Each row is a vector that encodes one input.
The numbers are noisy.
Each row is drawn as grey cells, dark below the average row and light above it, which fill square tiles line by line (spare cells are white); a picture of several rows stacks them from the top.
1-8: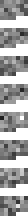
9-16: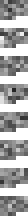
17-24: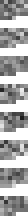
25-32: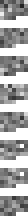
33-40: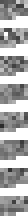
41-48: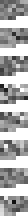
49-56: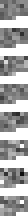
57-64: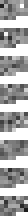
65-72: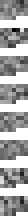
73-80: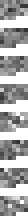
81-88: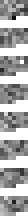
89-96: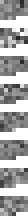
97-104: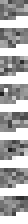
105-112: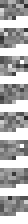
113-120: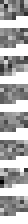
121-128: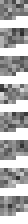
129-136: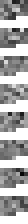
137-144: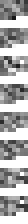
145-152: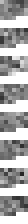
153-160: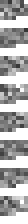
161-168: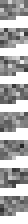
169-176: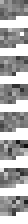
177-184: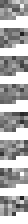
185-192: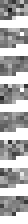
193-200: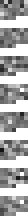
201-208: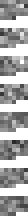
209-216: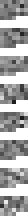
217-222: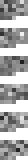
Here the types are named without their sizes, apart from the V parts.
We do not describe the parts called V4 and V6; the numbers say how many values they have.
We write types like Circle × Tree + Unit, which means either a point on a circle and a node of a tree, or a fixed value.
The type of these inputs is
(Bool × V6 + V4) × Label.
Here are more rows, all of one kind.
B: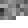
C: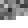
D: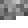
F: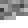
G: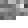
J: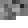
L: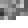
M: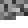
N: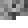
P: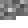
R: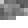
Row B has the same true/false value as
D, M and N.
